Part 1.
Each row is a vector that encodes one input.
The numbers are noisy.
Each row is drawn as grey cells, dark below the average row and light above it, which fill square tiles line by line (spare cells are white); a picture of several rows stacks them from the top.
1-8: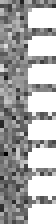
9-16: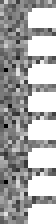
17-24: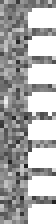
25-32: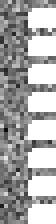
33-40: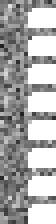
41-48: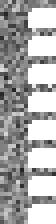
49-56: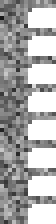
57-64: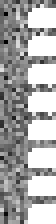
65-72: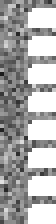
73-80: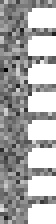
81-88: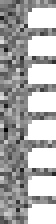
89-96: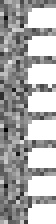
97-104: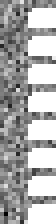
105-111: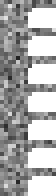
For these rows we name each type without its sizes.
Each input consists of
either a point on a line and a true/false value, or a node of a tree.
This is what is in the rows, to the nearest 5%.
About 35% of them hold a point on a line and a true/false value. The rest hold a node of a tree.
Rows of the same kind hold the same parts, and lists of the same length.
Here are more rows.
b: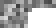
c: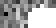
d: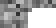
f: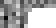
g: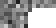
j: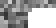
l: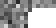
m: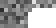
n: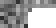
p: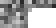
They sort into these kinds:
b, d
c, f, g, j, l, m, n, p

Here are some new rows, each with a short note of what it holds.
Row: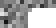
a node of a tree
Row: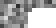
a point on a line and a true/false value
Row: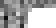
a node of a tree
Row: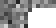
a node of a tree
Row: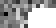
a node of a tree
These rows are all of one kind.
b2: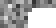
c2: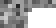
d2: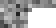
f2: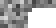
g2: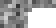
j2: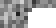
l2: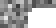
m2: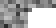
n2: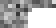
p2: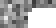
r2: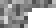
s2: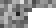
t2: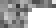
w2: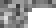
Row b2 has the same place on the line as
f2, l2, p2 and r2.
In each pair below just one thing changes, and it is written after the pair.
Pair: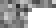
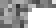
the true/false value
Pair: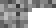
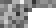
the place on the line
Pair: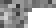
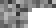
the place on the line
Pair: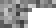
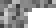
the place on the line
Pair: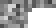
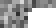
the place on the line
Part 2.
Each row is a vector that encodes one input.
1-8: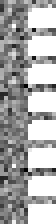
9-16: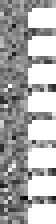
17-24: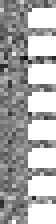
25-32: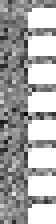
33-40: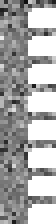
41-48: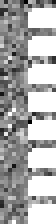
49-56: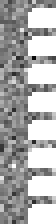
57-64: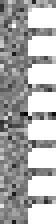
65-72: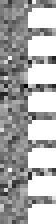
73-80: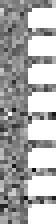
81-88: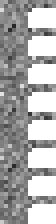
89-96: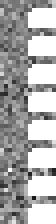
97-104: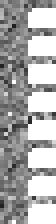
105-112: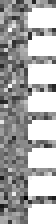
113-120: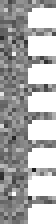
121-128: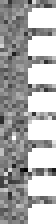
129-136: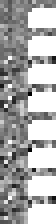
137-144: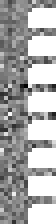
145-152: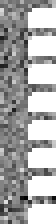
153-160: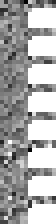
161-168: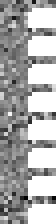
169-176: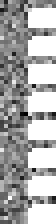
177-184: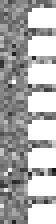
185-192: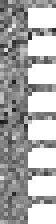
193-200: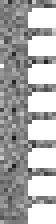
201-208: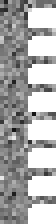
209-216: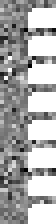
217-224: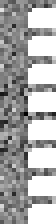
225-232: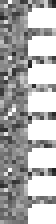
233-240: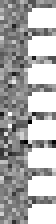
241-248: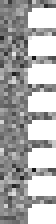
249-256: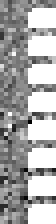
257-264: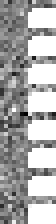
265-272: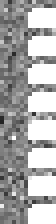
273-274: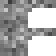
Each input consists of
either a point on an 8-point circle, or a point on a 7-point line, or a point on a 9-point line.
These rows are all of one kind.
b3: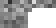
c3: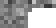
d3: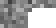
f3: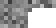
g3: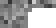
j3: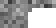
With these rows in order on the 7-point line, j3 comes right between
c3 and f3.
